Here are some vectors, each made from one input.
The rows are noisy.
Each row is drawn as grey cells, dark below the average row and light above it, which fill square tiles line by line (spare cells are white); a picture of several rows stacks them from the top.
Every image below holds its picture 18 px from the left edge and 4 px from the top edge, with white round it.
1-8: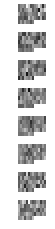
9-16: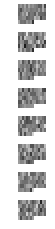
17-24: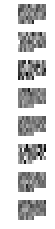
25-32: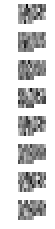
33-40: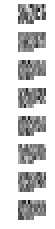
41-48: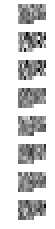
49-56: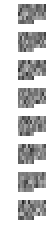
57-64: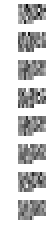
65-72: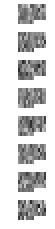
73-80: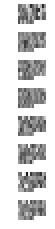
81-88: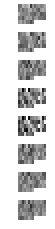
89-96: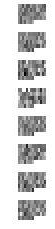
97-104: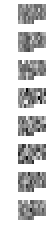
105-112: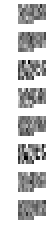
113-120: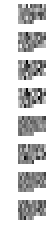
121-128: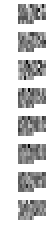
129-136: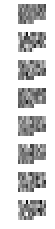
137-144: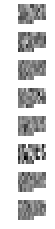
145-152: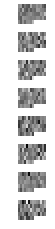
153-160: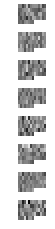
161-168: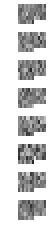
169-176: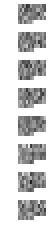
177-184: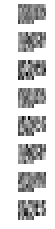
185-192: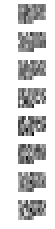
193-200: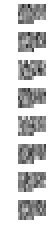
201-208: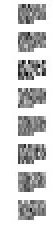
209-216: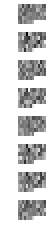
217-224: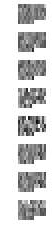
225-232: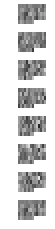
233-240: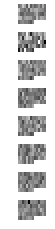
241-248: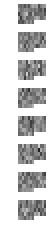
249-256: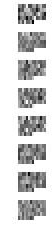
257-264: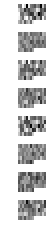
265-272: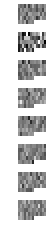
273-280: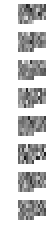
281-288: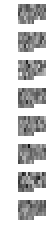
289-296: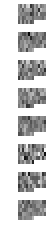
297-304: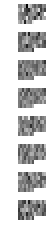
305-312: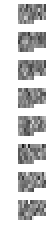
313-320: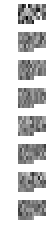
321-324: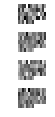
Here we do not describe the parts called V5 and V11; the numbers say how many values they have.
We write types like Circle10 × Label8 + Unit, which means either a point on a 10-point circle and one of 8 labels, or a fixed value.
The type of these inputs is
(Bool × Bool × Bool × V5 + List2(Line6)) × V11.
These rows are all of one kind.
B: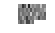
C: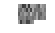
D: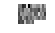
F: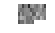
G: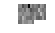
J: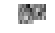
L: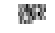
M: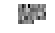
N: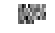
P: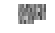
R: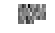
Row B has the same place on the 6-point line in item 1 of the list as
F, G, L and R.
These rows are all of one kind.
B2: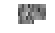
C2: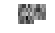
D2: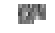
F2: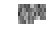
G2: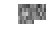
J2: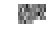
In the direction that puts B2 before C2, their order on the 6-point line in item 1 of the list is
B2, C2, G2, D2, F2, J2.
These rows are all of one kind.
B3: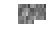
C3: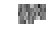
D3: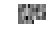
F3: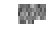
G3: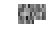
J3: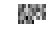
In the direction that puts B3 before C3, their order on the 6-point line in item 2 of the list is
F3, D3, G3, J3, B3, C3.
